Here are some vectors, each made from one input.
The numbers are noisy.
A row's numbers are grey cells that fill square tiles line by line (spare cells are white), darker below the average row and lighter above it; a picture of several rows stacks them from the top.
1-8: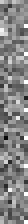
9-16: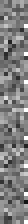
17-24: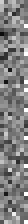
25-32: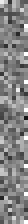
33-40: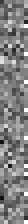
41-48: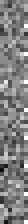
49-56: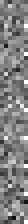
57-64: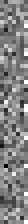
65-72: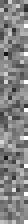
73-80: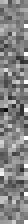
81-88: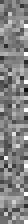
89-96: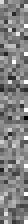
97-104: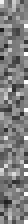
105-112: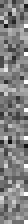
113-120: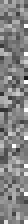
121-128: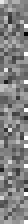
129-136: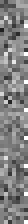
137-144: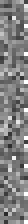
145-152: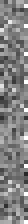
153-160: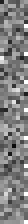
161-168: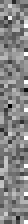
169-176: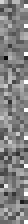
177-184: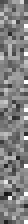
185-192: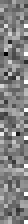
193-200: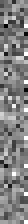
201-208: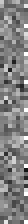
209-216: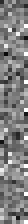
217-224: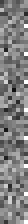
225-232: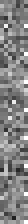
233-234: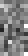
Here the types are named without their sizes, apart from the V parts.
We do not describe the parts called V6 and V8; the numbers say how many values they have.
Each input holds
a node of each of two trees, five true/false values, a value of V6 and a value of V8.
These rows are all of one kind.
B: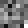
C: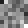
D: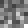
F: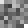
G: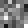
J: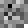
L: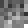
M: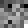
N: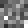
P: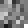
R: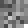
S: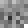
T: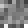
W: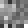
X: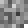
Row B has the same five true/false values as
F, G, N and W.
